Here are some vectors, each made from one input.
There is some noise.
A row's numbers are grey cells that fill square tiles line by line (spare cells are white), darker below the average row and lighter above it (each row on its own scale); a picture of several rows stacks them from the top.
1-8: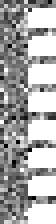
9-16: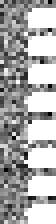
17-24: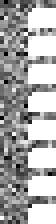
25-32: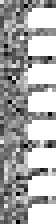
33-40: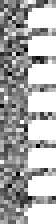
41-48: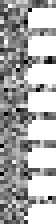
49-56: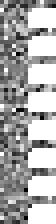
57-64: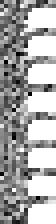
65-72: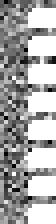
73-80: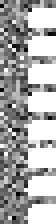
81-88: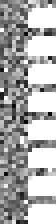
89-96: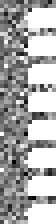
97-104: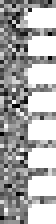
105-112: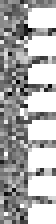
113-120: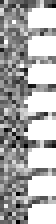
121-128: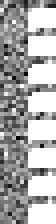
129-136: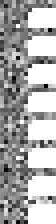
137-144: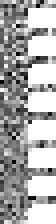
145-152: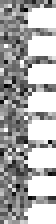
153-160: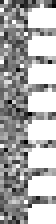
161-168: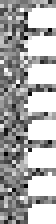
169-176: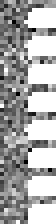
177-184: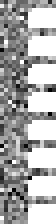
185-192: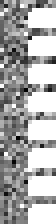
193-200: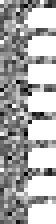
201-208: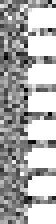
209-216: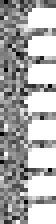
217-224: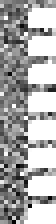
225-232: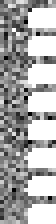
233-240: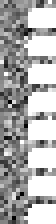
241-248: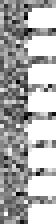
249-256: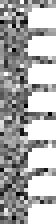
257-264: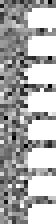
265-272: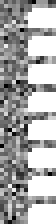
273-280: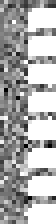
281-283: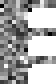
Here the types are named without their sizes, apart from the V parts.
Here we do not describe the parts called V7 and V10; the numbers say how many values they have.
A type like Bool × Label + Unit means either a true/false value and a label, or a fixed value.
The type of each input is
(Bool × Bool × Bool + Line) × V7 + V10.
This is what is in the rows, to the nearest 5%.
About 65% of them hold a value of V7, together with either a point on a line, or three true/false values. The rest hold a value of V10.
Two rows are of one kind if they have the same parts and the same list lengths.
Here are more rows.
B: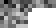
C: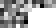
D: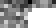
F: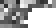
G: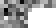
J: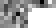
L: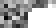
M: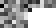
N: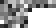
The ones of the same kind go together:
B, D, M
C, G, J
F, L, N

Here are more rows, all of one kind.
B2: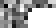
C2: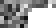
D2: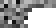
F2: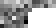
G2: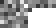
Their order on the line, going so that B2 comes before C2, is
B2, D2, C2, F2, G2.
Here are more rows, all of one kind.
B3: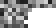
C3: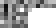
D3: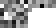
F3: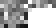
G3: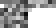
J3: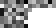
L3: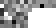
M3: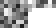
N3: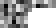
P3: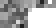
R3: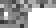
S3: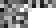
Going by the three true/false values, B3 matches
F3, G3, J3 and S3.
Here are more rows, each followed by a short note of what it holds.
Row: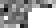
three true/false values and a value of V7
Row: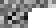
a point on a line and a value of V7
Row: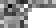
three true/false values and a value of V7
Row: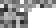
three true/false values and a value of V7
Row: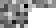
three true/false values and a value of V7
